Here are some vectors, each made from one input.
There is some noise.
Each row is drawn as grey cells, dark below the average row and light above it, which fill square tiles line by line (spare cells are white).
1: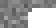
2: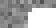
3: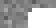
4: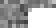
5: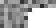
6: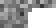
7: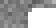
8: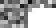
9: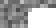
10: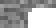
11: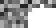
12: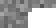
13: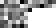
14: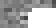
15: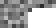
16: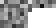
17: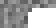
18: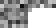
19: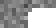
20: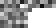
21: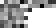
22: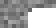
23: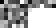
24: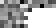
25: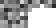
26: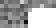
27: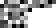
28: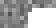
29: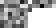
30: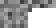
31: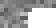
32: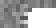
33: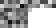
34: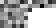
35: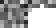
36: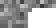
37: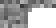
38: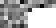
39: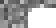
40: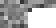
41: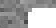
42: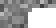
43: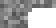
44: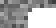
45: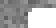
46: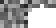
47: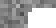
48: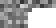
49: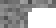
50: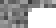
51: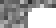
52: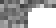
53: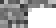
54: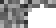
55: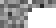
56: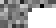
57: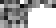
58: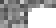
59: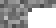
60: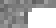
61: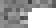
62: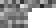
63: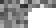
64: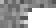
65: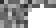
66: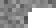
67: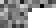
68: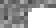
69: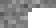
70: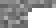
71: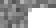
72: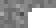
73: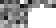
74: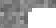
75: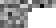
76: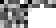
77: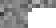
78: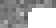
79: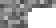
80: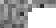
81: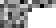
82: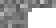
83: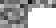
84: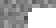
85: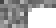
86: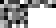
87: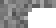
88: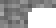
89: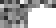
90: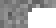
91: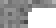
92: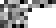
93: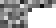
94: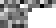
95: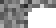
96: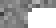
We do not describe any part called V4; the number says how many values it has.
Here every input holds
a point on a 5-point line, together with a list of up to two items, each a true/false value and a value of V4.
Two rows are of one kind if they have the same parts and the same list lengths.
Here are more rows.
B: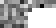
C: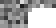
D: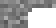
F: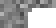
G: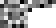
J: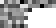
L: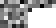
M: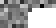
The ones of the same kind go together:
B, C, F, M
D, G, L
J

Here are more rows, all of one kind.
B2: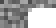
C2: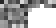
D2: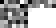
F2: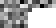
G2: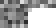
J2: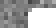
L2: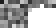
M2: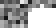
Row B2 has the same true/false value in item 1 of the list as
G2 and M2.
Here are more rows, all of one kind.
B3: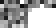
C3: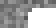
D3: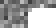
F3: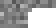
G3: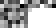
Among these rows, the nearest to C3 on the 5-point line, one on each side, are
B3 and D3.
